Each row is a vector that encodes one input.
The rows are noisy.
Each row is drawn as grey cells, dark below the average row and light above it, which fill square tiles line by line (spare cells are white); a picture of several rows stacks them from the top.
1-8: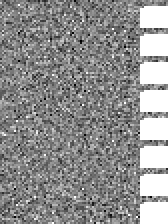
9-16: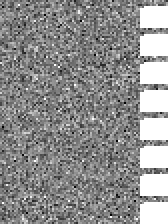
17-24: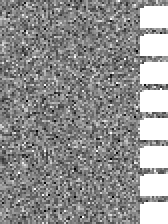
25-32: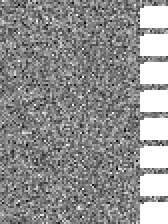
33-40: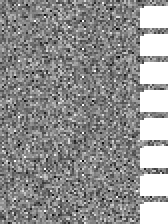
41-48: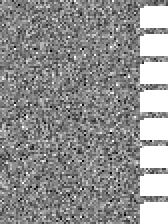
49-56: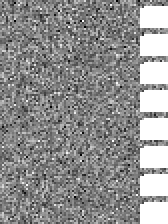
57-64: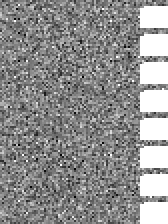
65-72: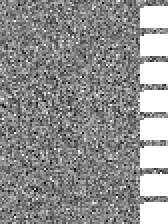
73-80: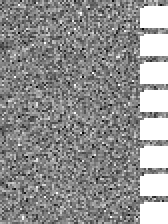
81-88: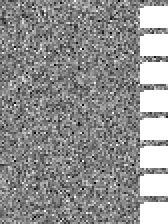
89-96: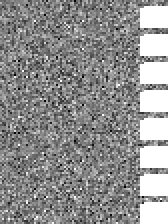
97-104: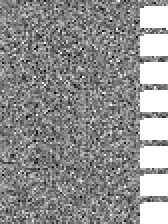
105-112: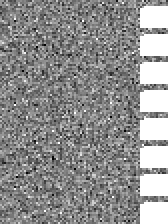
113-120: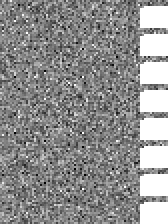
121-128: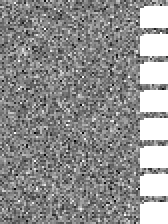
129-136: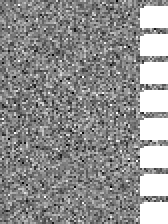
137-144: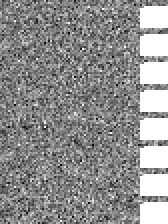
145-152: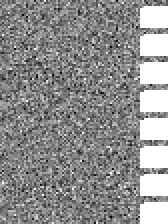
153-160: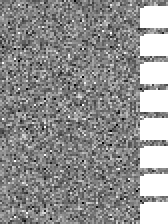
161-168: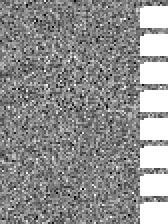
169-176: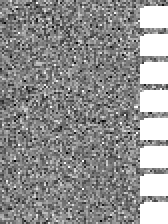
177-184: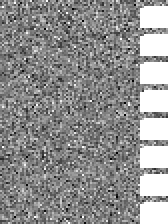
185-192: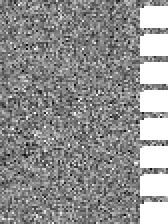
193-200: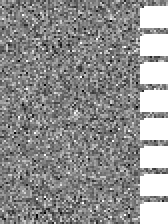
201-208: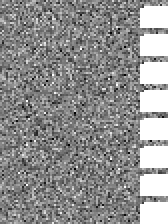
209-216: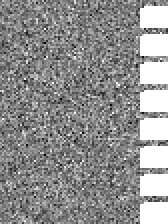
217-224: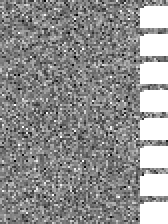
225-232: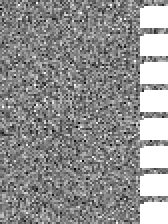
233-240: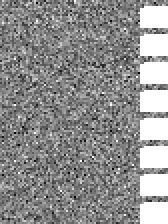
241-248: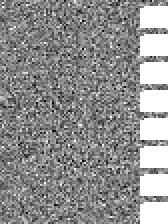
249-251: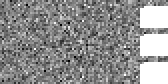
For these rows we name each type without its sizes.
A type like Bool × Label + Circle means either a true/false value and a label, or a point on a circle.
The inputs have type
Bool × Bool × Bool × Bool × Line × Line × Line × Line × Line.
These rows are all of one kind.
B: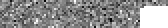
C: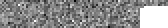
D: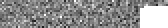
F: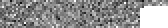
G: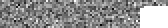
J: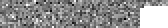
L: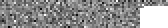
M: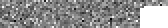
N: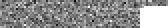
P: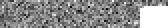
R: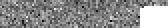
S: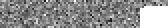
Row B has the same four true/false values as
F, G, M and S.
